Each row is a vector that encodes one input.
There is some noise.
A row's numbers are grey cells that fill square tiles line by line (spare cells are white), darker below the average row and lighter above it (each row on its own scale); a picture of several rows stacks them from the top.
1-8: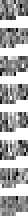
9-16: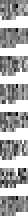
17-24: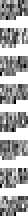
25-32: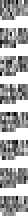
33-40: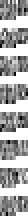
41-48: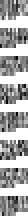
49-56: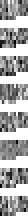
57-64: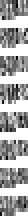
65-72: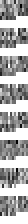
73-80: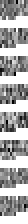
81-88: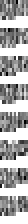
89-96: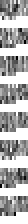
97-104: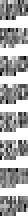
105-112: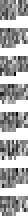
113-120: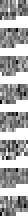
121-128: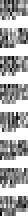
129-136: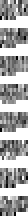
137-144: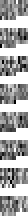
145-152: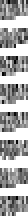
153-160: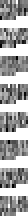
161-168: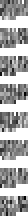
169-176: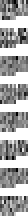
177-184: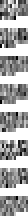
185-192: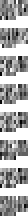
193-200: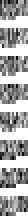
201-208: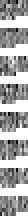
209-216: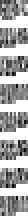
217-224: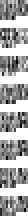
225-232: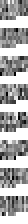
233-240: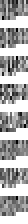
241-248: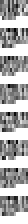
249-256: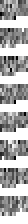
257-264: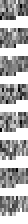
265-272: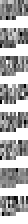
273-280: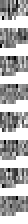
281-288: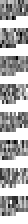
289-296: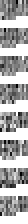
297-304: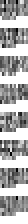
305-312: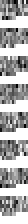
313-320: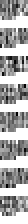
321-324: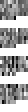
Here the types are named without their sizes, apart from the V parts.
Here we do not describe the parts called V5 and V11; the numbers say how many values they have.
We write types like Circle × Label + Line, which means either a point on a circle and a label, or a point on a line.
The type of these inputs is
Bool × (Line + V5) + V11.
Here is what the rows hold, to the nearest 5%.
About 50% of them hold a true/false value, together with either a point on a line, or a value of V5. The rest hold a value of V11.
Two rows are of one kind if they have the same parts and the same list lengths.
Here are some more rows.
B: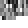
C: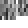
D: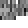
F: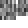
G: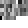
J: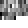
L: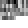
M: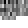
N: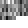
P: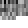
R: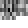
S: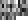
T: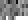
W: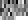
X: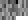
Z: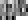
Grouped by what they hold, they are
B, L
C, D, F, G, J, N, S, Z
M, P, R, T, W, X

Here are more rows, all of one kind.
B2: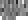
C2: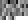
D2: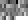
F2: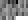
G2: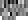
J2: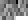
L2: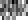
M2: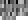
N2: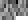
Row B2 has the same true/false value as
G2, L2 and M2.
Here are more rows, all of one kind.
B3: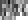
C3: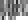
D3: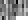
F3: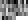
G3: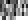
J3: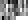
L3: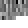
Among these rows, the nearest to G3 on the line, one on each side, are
D3 and J3.
